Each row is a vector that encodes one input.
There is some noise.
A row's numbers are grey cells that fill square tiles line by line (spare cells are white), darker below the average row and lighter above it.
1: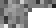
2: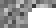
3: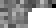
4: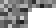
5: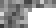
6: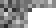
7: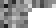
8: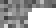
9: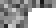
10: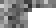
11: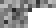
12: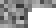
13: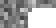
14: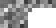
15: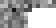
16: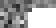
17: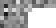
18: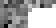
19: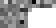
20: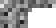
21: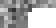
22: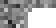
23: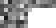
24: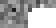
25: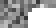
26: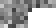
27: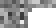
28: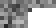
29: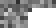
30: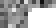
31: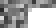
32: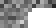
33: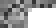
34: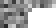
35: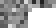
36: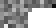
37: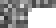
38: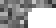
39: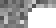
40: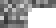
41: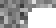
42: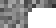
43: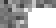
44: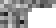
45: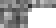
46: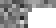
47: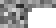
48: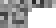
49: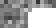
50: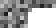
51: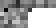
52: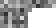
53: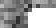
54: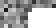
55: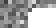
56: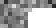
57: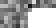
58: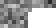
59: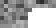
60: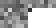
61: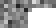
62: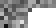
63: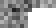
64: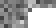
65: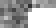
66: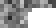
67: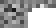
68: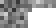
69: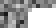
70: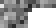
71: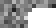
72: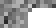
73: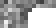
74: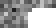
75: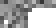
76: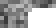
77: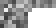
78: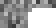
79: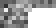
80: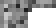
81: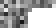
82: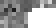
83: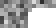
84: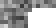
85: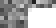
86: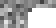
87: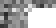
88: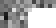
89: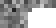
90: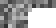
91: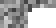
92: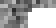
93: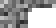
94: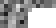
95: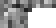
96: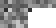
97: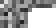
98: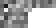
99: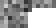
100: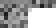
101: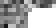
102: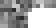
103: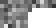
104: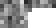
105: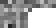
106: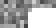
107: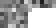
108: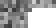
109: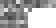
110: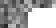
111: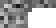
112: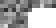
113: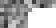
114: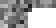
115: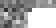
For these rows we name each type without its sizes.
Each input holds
a point on a line and a node of a tree, together with either a fixed value, or a node of a tree.
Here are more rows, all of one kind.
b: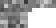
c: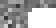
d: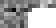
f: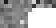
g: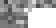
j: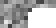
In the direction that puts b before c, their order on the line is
b, d, f, g, c, j.
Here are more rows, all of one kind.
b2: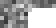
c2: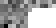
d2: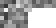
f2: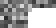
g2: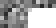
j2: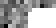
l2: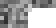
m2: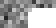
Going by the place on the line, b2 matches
l2 and m2.
